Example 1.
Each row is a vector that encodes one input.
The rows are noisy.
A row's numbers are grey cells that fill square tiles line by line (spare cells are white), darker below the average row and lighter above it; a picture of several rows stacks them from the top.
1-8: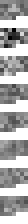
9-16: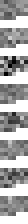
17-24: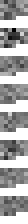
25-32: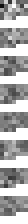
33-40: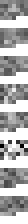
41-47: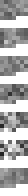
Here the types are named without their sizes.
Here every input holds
a label.
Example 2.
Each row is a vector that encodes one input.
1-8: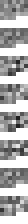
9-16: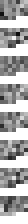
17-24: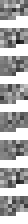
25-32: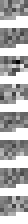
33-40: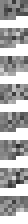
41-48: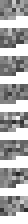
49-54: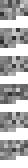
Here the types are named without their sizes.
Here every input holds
a point on a line.
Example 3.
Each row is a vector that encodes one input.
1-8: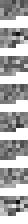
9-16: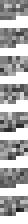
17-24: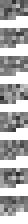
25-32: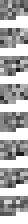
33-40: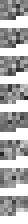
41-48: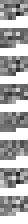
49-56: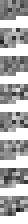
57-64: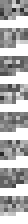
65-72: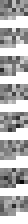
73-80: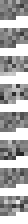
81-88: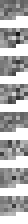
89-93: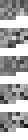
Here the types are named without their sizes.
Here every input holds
a point on a line.
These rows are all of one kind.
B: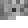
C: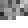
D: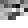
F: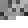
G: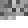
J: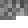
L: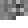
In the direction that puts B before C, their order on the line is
D, L, J, B, G, F, C.
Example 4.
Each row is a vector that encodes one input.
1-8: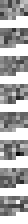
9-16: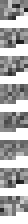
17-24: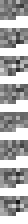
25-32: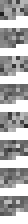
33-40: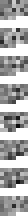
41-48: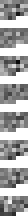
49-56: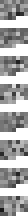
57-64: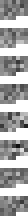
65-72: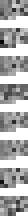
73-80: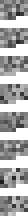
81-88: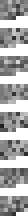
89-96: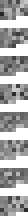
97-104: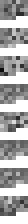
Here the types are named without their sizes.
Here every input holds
a point on a line.
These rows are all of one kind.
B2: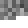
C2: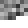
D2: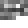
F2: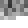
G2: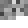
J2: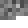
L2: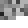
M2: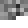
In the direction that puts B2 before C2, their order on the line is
L2, G2, F2, D2, J2, B2, M2, C2.
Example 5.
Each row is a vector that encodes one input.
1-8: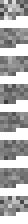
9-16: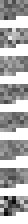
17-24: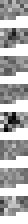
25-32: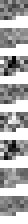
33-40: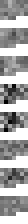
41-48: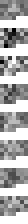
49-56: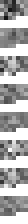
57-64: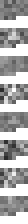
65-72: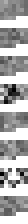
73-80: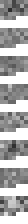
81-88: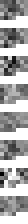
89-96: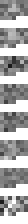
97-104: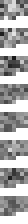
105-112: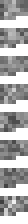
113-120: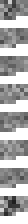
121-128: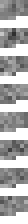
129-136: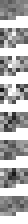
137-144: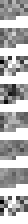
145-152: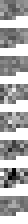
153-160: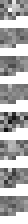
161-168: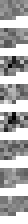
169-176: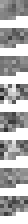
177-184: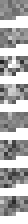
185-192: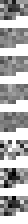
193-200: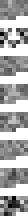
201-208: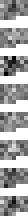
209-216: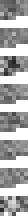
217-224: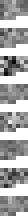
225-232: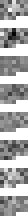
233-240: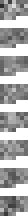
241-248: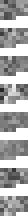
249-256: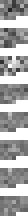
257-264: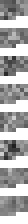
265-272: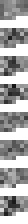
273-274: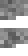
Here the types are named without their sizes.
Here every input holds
a label.
